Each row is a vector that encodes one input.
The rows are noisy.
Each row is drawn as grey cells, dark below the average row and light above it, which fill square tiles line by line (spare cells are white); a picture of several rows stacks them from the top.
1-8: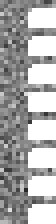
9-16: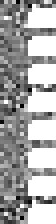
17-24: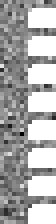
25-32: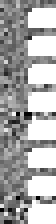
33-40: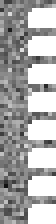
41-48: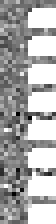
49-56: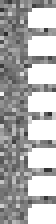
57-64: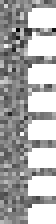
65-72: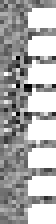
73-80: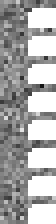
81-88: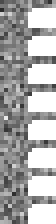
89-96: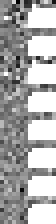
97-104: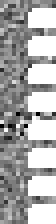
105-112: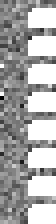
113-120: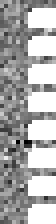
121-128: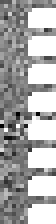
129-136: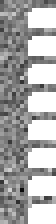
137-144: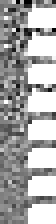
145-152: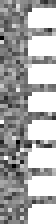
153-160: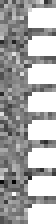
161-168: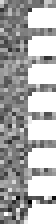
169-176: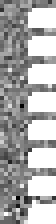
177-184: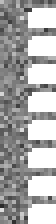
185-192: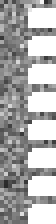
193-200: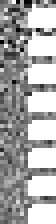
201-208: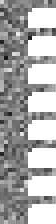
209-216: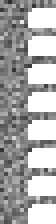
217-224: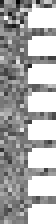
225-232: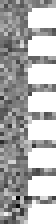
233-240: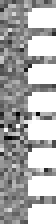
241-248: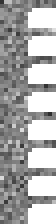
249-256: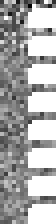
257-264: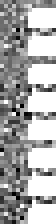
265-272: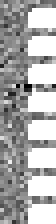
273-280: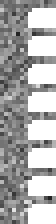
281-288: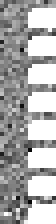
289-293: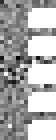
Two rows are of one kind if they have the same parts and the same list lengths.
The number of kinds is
3.
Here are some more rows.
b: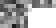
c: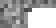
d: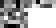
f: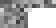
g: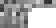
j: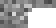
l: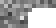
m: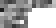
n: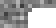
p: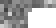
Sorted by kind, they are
b, g, j, l, n
c, f, m, p
d

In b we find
four true/false values.
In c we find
a point on a 9-point circle and four true/false values.
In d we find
a point on a 10-point line.
